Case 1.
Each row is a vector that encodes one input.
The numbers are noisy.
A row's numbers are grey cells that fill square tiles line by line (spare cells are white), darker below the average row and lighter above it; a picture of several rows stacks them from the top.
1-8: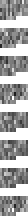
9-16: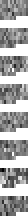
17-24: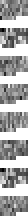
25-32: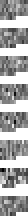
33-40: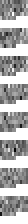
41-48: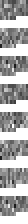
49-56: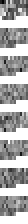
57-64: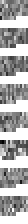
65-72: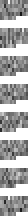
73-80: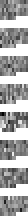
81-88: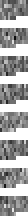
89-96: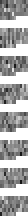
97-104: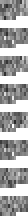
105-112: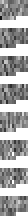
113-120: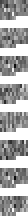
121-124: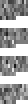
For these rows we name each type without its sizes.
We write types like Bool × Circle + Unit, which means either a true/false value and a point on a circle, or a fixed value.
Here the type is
Circle + Unit.
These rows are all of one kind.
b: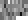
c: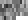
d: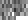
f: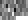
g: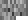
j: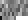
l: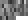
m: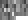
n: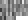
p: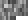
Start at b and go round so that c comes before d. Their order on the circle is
b, g, p, l, j, n, c, d, f, m.
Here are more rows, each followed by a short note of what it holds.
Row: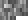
a point on a circle
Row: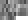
a point on a circle
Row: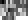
a fixed value
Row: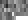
a point on a circle
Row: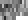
a point on a circle
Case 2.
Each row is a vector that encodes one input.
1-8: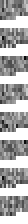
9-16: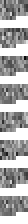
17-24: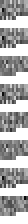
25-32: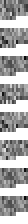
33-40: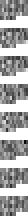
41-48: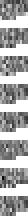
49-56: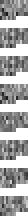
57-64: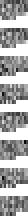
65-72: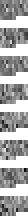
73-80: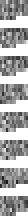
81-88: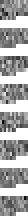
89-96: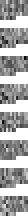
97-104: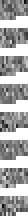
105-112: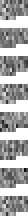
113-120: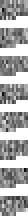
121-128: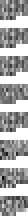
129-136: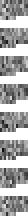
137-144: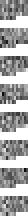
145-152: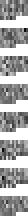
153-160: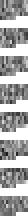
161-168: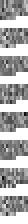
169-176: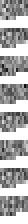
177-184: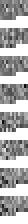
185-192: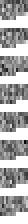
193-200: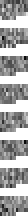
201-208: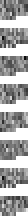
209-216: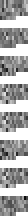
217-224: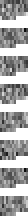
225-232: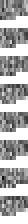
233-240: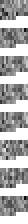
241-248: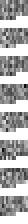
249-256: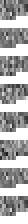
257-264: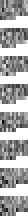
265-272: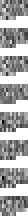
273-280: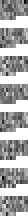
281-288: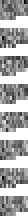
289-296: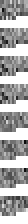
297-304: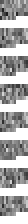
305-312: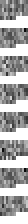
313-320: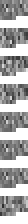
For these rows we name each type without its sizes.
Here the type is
Line.
